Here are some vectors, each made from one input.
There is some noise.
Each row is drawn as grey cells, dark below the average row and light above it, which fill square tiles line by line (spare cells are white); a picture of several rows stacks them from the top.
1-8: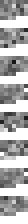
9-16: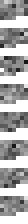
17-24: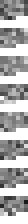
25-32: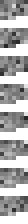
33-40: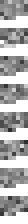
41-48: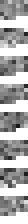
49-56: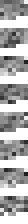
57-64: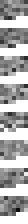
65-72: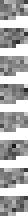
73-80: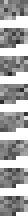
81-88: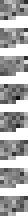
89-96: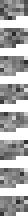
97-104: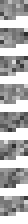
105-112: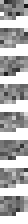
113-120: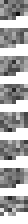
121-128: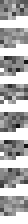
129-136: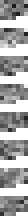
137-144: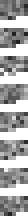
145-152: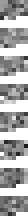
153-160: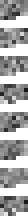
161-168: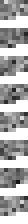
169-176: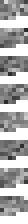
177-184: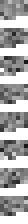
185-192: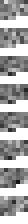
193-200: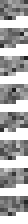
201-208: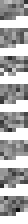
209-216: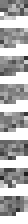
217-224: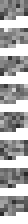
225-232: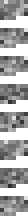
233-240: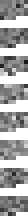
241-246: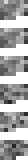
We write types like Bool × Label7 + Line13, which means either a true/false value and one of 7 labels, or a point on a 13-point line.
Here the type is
(Bool × Bool × Bool × Bool + Unit) × Label5.
